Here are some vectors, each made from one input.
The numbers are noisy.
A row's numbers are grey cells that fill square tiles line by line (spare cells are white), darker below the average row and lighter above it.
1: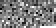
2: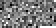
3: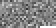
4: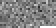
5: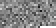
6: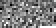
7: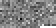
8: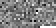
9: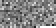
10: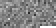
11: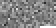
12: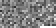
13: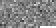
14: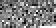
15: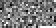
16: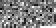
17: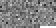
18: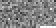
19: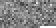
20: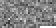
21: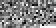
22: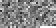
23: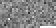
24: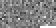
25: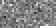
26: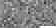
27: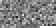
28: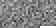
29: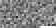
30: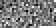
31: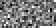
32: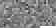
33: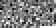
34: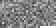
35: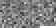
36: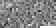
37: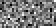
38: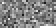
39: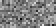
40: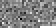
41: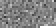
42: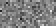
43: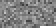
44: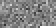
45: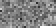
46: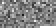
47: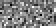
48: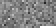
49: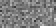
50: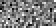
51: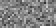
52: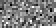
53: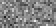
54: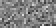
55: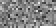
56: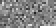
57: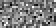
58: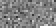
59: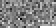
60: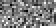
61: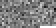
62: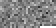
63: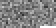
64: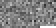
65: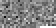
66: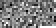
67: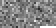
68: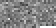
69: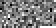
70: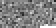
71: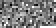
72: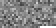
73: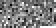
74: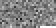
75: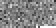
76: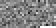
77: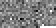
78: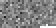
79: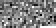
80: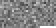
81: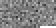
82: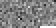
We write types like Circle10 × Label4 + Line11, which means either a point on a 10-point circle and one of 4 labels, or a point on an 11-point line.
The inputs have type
Bool × Label4 × Line5 + Line3 × Line4.
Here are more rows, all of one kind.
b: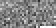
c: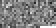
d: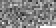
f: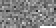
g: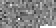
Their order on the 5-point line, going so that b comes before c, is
d, g, b, f, c.
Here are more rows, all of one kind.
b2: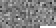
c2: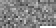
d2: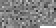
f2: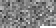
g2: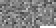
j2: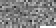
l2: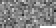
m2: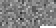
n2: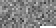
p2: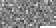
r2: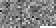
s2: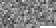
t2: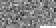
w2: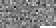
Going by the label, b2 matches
c2, p2 and r2.
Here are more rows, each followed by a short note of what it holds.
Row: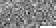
one of 4 labels, a point on a 5-point line and a true/false value
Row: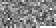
one of 4 labels, a point on a 5-point line and a true/false value
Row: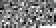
a point on a 3-point line and a point on a 4-point line
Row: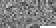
one of 4 labels, a point on a 5-point line and a true/false value
